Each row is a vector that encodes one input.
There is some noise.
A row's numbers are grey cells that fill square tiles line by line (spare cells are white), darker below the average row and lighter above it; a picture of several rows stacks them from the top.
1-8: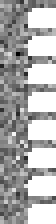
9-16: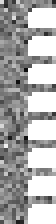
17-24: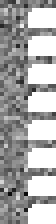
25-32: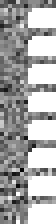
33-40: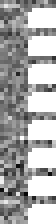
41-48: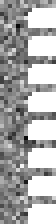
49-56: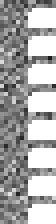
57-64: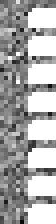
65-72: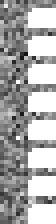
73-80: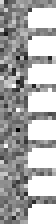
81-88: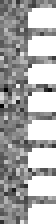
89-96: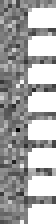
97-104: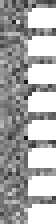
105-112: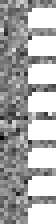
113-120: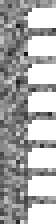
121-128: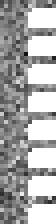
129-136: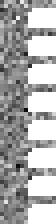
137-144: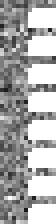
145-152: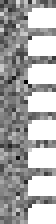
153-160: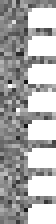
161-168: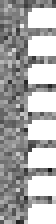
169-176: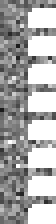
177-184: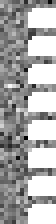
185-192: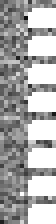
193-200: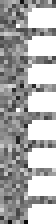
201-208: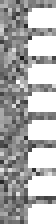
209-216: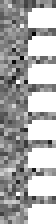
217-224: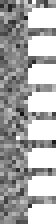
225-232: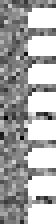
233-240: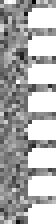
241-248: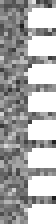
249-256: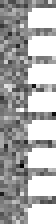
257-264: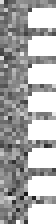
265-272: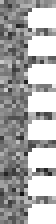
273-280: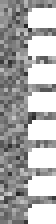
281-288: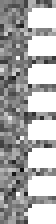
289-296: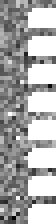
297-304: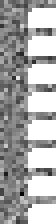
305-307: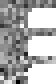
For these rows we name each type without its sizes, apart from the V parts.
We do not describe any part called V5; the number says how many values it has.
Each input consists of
a label, together with a list of items, each either a point on a line, or a value of V5.
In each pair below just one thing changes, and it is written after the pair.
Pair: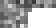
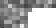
the value of V5 in item 2 of the list
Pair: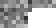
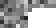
the value of V5 in item 1 of the list
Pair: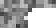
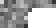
the value of V5 in item 2 of the list
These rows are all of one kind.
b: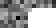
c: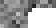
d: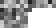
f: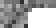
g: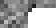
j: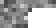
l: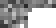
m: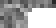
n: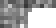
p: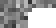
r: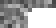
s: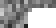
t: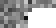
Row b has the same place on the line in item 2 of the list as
f and g.
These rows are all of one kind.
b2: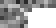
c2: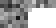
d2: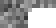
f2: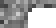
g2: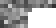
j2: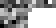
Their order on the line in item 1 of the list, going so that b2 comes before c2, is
b2, g2, f2, d2, c2, j2.
